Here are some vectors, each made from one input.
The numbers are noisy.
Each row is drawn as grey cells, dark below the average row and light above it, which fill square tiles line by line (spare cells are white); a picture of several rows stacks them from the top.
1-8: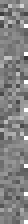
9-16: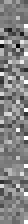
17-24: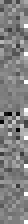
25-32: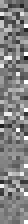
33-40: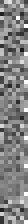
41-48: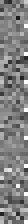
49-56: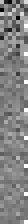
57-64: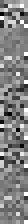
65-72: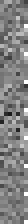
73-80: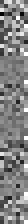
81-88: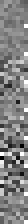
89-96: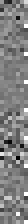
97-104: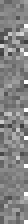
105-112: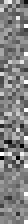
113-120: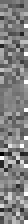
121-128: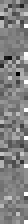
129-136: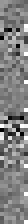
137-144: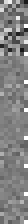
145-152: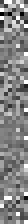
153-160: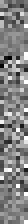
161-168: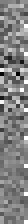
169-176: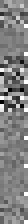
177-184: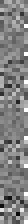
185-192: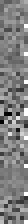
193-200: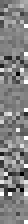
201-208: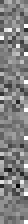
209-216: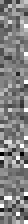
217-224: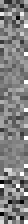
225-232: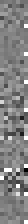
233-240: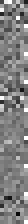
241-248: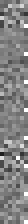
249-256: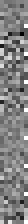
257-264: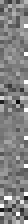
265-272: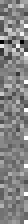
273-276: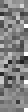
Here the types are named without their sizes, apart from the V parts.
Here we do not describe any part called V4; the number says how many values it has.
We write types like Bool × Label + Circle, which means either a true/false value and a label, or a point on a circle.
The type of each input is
List(Bool × V4).
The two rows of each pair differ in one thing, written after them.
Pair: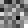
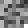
the true/false value in item 2 of the list
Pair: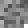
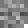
the true/false value in item 1 of the list
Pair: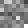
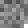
the true/false value in item 1 of the list
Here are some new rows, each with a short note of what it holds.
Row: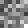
a list of two items
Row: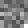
a list of two items
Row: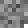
a list of one item
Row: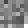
the empty list
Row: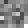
the empty list
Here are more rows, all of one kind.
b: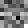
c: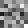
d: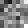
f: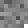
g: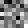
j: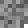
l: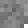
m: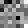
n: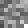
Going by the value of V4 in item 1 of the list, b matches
c and l.
